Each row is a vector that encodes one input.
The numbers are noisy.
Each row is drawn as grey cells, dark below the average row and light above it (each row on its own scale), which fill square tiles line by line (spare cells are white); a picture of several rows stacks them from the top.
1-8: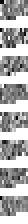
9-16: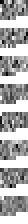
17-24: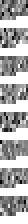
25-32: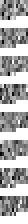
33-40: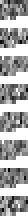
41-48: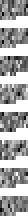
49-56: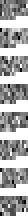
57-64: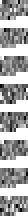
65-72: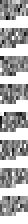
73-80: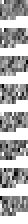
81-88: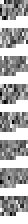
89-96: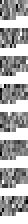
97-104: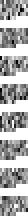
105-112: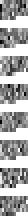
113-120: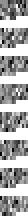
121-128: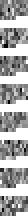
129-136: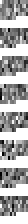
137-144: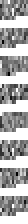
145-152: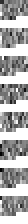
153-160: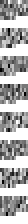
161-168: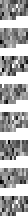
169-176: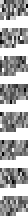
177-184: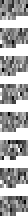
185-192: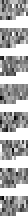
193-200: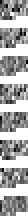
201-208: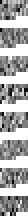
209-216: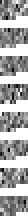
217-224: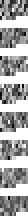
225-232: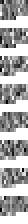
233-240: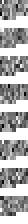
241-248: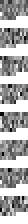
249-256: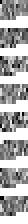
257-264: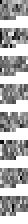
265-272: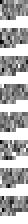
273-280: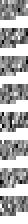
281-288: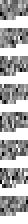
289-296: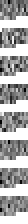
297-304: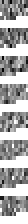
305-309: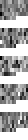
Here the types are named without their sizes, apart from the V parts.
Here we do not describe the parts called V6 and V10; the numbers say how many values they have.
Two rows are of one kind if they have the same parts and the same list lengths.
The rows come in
5 kinds.
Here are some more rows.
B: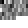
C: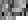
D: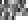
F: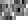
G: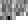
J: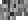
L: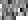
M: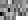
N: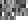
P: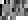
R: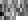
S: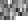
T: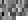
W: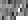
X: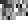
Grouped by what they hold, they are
B, C, T
D, F, N, P
G, J, X
L, W
M, R, S

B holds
a point on a line and a value of V10.
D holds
a point on a circle and a value of V6.
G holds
three labels.
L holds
a point on a circle and a point on a line.
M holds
a value of V6 and a value of V10.
